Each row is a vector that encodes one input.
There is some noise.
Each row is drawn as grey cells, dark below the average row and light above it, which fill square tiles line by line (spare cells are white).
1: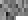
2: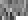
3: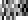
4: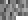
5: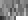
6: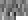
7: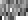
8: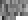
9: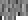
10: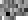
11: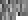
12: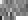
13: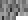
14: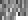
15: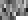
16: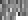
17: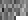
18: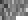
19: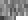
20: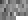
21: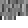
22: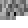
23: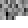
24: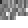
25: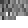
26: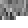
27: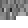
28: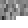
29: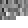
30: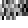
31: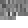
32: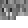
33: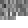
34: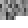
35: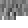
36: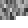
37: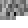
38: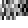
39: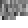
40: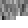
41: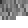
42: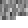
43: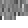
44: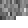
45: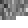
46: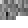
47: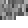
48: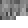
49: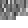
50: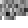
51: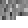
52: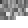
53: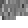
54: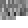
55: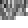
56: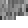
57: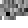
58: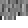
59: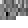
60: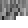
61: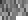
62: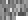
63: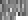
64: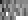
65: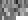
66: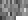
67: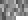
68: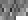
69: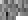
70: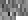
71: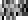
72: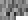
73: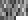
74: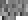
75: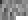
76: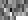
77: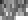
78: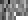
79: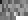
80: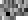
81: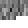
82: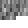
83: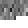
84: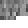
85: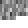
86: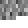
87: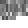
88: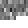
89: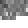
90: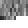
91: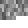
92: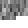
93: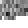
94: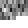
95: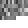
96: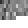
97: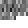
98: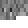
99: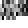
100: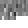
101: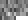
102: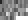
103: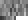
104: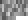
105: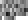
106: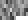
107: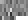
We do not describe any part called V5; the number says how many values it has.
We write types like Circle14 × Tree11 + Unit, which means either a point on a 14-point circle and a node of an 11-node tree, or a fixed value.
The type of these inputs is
Bool × (Tree7 + Unit) × V5 + Unit.
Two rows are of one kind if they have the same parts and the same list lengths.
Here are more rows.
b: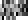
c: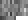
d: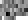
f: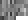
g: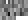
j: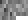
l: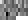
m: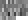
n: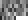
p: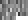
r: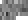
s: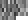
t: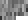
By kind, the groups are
b
c, f, j, l, n, r, s
d, g, m, p, t

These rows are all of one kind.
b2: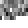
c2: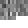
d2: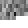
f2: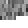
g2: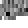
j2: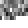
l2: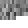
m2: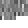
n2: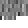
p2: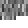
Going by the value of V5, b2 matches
g2 and j2.
